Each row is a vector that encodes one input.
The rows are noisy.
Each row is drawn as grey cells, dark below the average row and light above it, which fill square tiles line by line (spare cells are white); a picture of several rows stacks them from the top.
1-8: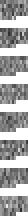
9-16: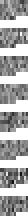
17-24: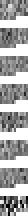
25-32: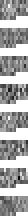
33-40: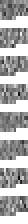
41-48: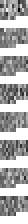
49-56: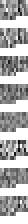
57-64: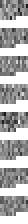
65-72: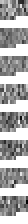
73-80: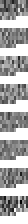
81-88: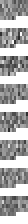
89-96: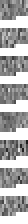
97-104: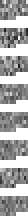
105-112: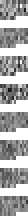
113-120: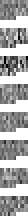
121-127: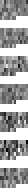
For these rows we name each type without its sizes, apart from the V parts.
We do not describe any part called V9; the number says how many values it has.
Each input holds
a value of V9, together with either a label, or a point on a line.
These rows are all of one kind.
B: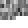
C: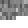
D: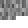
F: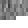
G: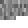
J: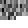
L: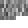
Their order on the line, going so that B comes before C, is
L, G, D, F, B, C, J.
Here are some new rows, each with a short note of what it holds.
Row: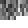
a point on a line and a value of V9
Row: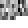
a point on a line and a value of V9
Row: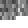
a label and a value of V9
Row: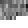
a point on a line and a value of V9
